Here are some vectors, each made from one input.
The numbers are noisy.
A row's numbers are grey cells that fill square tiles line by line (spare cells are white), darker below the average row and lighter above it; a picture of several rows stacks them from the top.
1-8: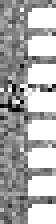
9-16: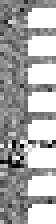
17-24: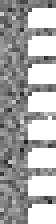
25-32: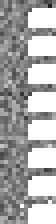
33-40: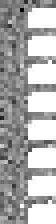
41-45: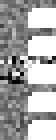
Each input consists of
either a fixed value, or a point on a 4-point line, a point on a 6-point line and a true/false value.
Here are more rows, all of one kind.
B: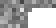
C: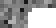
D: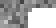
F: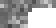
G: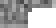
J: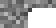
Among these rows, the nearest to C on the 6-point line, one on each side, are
D and G.
